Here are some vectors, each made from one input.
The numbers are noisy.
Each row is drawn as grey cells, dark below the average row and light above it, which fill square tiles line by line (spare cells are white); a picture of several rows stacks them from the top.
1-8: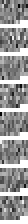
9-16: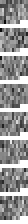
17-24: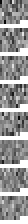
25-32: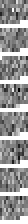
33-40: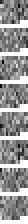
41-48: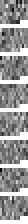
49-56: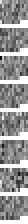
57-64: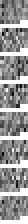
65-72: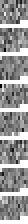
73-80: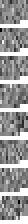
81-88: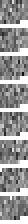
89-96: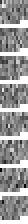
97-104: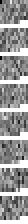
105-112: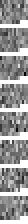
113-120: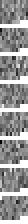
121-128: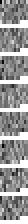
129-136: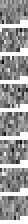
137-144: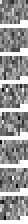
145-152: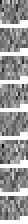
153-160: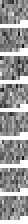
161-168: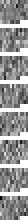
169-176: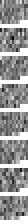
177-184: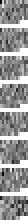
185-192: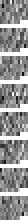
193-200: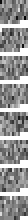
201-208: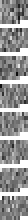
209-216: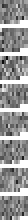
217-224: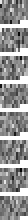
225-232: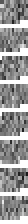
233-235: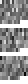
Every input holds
a point on a 16-point circle and one of 11 labels, together with either a point on a 16-point circle, or a fixed value.
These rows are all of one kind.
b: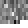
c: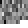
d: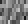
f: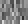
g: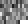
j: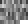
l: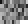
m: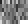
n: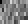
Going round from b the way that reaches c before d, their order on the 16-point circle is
b, f, g, l, c, n, m, d, j.
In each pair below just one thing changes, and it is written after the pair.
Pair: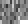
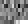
the label
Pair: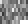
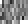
the label
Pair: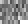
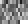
the label
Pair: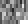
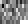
the place on one of the two 16-point circles
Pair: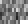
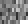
the place on one of the two 16-point circles
